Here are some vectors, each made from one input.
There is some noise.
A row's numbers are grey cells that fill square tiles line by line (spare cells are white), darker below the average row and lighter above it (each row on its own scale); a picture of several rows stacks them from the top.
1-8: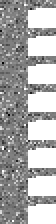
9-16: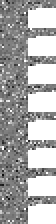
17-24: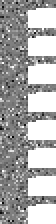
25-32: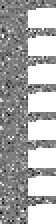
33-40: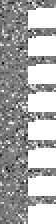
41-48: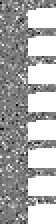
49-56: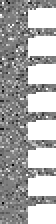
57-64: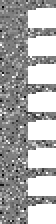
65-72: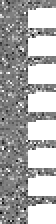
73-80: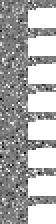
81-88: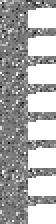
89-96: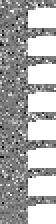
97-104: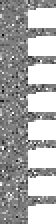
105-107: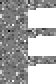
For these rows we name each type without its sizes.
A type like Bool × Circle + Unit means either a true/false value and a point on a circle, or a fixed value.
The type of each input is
List(Line).
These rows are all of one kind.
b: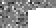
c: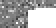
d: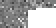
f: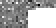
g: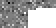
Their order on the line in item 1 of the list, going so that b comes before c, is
b, g, d, c, f.
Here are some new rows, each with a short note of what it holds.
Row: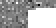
a list of three items
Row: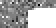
a list of three items
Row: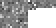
a list of three items
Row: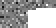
a list of one item
